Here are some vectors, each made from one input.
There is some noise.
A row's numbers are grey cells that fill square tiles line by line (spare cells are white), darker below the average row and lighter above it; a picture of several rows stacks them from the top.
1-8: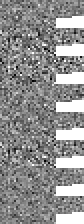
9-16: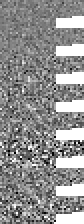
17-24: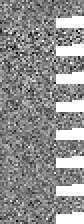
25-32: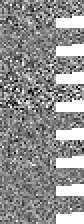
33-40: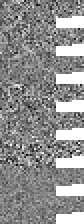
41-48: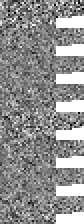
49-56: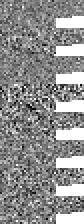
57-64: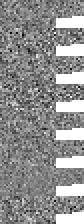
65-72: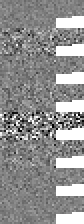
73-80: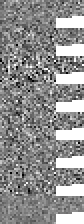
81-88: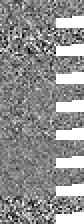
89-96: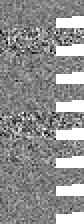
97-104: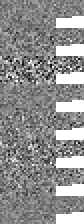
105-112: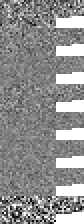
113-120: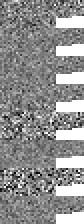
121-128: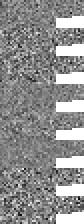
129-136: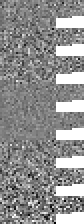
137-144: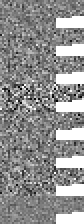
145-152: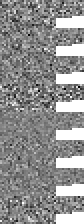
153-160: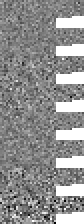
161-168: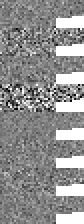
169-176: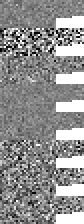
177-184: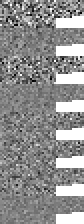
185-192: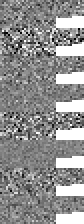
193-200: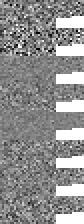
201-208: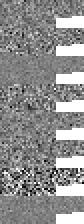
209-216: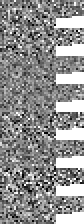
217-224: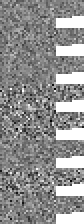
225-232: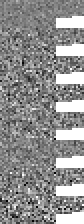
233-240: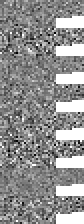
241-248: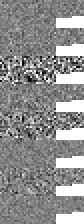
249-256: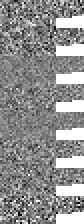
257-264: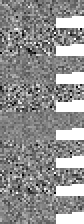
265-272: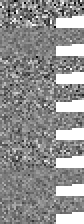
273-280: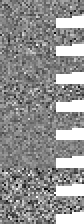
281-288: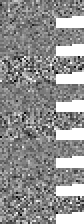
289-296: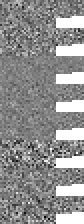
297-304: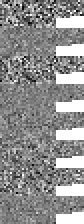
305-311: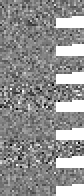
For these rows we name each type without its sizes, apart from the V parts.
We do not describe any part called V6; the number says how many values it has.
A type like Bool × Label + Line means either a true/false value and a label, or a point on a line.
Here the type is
(Bool × Tree + List(V6)) × Tree.
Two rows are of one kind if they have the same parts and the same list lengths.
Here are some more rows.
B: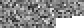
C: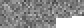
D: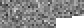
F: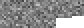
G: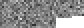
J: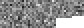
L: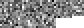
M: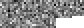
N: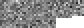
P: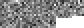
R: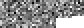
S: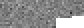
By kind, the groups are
B, L
C, J
D, S
F, M, N, P
G, R

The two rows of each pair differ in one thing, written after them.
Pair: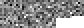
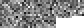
the node of the tree
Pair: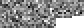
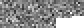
the value of V6 in item 1 of the list
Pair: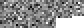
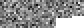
the node of the tree
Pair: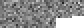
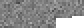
the node of the tree
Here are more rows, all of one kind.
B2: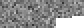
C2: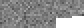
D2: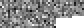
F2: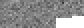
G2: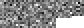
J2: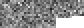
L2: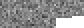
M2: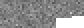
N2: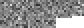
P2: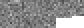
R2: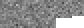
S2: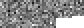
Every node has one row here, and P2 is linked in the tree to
F2.
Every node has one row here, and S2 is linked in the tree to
L2.
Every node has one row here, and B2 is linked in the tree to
G2 and L2.
